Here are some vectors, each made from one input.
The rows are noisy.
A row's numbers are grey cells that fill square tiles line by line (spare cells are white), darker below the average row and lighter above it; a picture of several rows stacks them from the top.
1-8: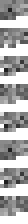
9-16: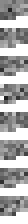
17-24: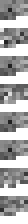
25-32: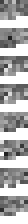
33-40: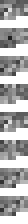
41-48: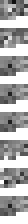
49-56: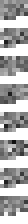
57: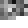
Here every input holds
a point on a 9-point line.
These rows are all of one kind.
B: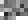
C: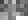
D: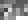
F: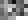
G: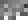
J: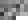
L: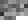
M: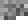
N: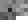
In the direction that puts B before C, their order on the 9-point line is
B, M, N, J, L, C, G, D, F.
